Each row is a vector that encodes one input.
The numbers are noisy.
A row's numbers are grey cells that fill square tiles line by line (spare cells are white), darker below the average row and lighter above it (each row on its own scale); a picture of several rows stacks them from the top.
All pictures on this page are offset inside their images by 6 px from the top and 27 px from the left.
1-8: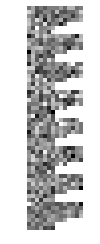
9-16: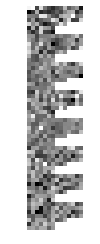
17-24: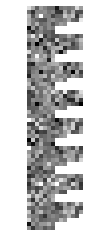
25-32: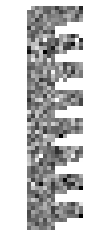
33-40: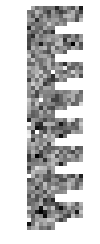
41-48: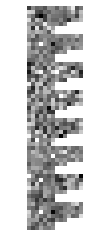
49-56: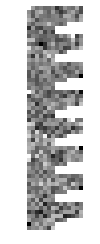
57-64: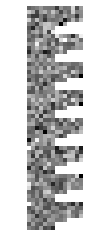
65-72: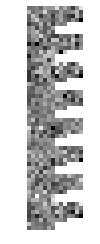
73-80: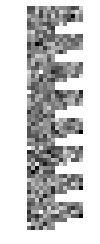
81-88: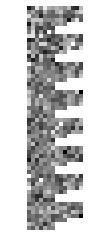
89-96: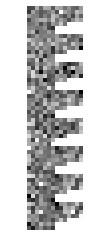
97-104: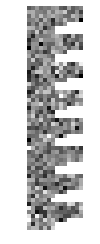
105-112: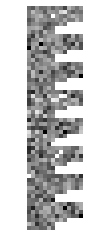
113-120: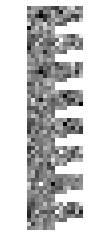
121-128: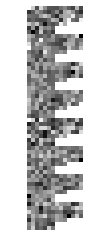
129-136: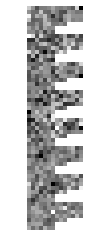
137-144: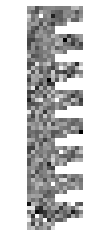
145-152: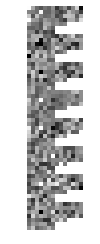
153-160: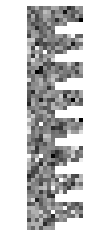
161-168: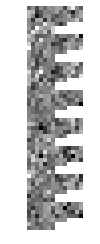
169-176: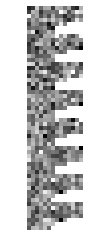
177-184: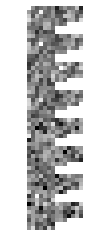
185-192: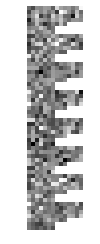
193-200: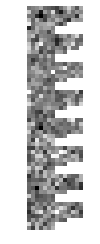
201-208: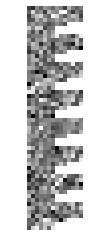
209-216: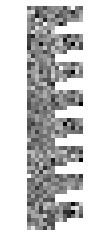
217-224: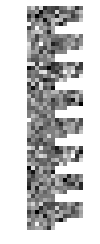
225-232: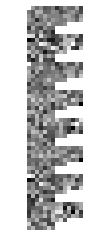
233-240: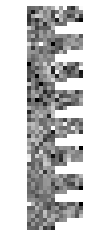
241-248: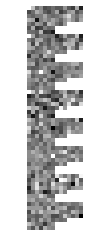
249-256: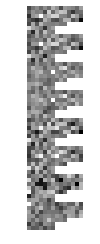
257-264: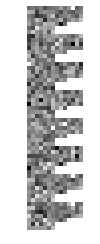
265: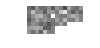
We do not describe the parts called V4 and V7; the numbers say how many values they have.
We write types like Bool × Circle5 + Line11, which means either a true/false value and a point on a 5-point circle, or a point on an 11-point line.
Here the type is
(Bool × V4 + V7) × Line6 + Circle8 × (Tree8 + Unit).
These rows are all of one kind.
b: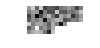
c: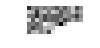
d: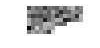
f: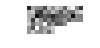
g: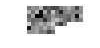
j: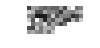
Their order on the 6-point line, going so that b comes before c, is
b, g, d, j, c, f.
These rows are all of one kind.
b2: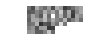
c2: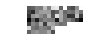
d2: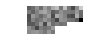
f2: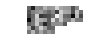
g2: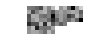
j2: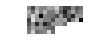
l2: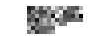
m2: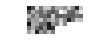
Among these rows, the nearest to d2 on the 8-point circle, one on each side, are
c2 and g2.
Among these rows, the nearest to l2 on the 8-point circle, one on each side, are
c2 and f2.
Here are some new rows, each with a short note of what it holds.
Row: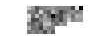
a point on a 6-point line, a true/false value and a value of V4
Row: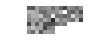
a point on an 8-point circle
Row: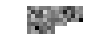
a point on an 8-point circle and a node of an 8-node tree
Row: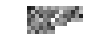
a point on an 8-point circle and a node of an 8-node tree
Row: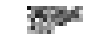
a point on a 6-point line and a value of V7
